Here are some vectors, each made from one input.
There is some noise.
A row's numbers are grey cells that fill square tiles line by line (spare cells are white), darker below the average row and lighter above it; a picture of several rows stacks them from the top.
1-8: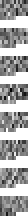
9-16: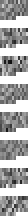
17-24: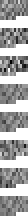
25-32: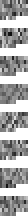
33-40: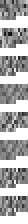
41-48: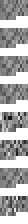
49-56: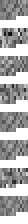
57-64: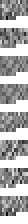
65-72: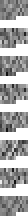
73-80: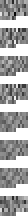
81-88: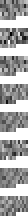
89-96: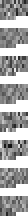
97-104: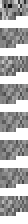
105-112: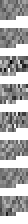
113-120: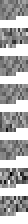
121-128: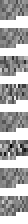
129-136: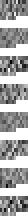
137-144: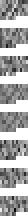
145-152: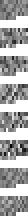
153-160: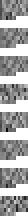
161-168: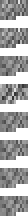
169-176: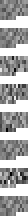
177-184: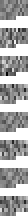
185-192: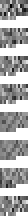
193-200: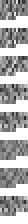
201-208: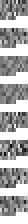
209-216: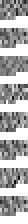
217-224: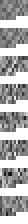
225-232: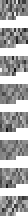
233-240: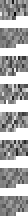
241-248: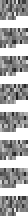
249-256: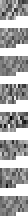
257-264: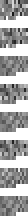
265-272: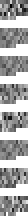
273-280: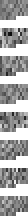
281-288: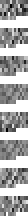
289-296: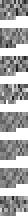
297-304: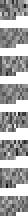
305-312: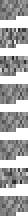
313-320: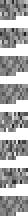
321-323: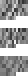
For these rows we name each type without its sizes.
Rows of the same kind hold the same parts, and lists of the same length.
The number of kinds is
2.
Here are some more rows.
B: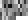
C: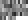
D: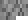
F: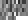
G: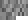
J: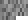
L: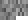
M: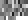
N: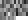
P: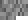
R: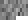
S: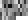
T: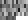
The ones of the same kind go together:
B, C, F, M, N, S
D, G, J, L, P, R, T

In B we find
a point on a line.
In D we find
three true/false values.
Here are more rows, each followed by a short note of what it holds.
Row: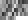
a point on a line
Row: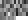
a point on a line
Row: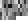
a point on a line
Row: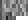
three true/false values
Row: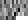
three true/false values
